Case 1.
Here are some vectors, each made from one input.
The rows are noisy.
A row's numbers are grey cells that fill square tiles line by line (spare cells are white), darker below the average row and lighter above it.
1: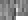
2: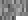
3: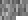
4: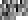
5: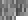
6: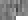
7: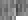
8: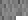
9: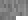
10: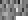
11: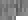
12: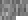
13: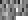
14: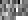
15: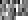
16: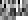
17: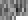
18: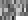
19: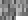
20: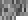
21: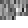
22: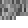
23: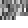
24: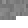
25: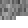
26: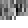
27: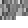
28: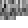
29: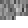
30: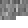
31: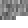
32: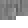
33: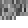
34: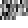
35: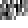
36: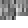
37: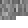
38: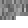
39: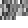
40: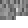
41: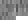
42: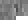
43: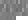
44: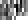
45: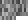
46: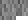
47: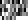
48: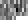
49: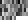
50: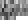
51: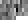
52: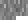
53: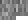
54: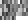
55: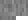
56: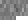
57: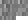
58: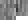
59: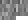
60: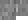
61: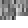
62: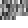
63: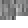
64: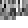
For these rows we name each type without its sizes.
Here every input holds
either a fixed value, or a node of a tree and a true/false value.
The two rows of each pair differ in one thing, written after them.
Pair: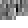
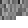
the node of the tree
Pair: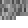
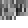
the true/false value
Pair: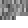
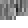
the node of the tree
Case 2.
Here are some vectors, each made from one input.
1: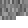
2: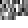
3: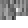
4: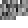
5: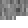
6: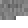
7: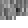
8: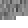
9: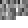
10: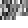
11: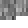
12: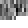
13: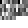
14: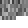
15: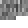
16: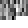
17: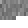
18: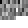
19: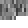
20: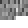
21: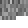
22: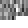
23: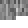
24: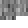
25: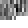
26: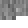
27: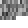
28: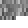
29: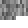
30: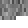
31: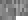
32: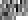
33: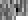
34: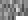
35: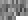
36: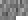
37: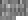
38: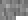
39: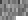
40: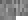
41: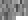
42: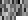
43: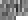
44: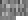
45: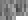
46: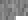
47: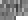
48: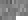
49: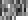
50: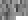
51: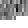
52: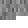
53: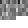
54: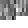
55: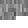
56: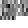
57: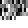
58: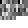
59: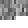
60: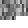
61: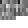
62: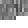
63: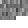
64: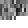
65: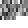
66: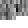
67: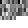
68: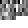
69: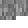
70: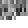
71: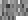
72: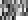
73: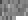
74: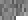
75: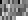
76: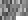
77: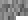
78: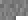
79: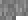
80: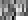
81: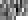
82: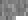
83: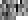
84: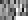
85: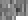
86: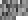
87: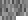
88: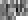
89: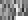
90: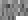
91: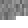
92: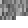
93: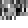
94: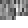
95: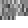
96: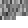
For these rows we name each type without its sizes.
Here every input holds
a true/false value, together with either a fixed value, or a node of a tree.
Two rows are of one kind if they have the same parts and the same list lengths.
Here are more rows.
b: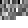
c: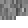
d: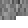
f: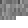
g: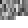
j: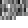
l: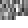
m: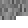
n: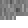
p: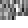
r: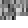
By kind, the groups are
b, c, d, f, j, m, n, r
g, l, p

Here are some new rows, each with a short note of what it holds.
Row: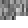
a node of a tree and a true/false value
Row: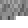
a true/false value
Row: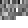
a node of a tree and a true/false value
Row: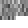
a true/false value
